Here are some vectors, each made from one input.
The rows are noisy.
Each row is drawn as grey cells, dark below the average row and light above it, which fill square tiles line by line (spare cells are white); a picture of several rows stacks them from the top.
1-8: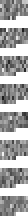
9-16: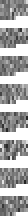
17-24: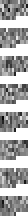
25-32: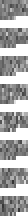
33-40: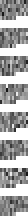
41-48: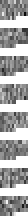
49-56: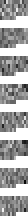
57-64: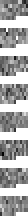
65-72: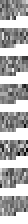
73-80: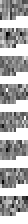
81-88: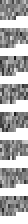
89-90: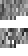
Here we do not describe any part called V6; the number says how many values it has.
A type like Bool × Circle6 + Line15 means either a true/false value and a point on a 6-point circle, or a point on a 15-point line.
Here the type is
(Line4 + V6) × Line5.
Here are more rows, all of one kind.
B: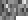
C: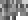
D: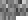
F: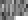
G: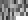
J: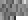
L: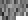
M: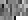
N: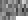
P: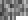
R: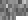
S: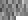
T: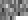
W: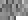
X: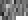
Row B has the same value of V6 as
C, L, P and X.
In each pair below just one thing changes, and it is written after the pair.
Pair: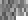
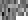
the place on the 5-point line
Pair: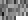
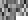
the value of V6
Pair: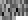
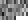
the value of V6
